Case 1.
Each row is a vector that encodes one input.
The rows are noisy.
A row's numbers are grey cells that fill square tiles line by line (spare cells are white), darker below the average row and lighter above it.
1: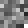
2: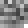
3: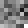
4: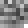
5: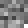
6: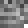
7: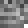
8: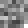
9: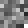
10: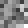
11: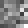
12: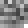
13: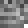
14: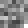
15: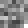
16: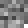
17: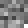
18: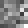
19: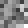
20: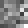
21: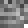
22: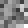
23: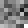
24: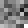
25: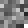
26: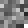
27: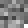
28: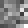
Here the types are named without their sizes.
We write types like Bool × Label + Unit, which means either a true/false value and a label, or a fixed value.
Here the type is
Bool × Bool × Bool.
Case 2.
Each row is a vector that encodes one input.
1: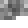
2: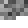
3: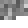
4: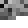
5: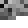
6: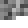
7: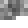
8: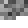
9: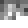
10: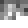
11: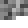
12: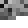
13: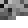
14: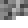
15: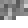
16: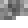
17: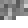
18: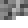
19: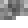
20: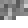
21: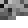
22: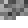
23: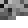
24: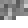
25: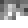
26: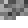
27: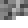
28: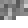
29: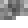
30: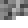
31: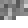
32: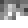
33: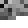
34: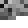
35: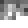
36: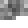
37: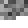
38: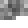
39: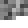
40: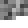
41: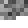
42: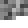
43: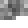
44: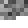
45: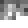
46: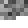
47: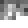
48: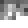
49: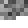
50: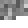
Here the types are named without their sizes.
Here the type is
Line.
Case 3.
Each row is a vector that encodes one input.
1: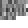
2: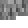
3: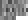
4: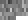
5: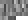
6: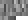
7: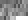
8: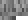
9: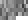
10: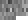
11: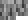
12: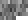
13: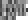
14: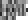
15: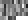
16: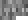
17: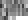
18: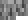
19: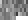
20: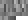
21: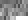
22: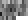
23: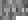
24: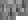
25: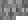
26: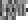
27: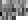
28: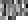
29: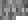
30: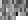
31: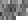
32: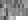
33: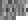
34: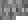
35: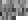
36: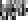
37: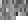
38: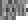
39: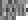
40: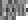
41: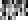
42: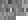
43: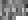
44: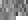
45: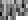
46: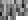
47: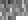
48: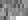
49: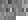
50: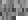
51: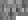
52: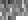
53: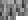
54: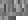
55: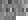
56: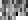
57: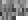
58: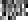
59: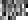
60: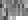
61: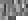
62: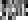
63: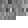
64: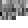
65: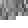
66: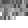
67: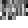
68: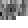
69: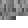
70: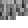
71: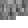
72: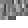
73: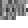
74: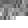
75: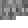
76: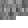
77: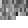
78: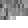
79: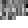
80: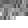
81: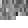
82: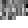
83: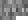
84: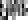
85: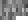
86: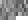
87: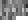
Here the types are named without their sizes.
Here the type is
Circle.
